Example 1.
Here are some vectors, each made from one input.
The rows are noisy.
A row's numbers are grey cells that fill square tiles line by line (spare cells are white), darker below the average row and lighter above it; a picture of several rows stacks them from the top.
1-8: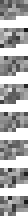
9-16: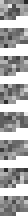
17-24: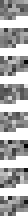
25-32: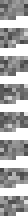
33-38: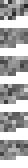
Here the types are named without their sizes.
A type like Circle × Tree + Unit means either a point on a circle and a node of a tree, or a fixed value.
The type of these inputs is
Bool × Line.
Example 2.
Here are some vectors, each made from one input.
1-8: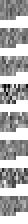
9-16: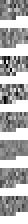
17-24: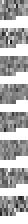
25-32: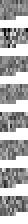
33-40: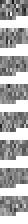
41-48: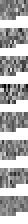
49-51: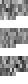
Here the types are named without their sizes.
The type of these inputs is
Tree × Tree + Unit.
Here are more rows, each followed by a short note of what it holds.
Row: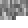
a node of each of two trees
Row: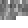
a node of each of two trees
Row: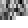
a node of each of two trees
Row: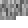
a node of each of two trees
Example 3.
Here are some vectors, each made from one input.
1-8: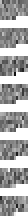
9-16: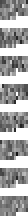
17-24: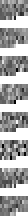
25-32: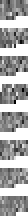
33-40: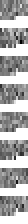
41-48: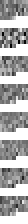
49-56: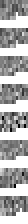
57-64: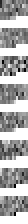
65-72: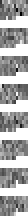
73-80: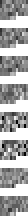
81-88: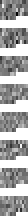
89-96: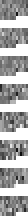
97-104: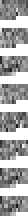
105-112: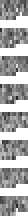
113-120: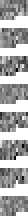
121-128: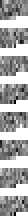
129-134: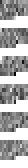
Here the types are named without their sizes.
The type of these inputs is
List(Line).
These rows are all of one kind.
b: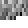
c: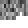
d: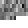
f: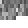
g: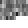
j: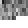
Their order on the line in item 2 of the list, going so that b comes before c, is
j, b, f, d, c, g.
